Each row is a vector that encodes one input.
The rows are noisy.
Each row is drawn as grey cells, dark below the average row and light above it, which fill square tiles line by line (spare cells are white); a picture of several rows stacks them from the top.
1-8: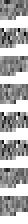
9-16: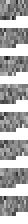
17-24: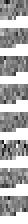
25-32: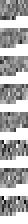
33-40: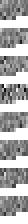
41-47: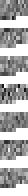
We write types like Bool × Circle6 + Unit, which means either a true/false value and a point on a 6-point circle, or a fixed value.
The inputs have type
Bool × Circle5 + Unit.
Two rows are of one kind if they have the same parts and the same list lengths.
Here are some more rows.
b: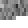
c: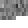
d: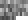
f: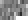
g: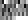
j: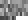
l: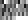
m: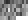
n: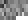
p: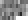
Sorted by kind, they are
b, c, d, f, j, m, n, p
g, l

